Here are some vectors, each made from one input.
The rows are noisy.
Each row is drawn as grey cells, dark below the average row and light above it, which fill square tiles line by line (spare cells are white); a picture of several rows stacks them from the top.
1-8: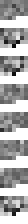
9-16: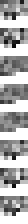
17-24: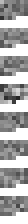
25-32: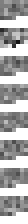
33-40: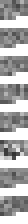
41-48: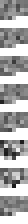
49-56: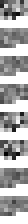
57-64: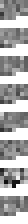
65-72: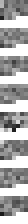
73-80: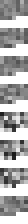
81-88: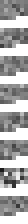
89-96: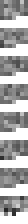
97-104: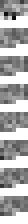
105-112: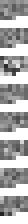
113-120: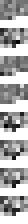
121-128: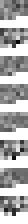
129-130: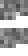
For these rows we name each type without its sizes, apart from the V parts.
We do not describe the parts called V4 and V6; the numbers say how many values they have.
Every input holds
either a label and three true/false values, or a value of V4 and a value of V6.
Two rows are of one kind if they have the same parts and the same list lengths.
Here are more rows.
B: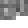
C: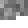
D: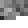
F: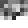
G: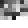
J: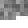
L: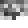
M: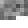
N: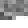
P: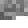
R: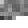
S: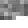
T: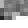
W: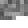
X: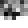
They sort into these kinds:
B, C, D, J, M, N, P, R, S, T, W
F, G, L, X

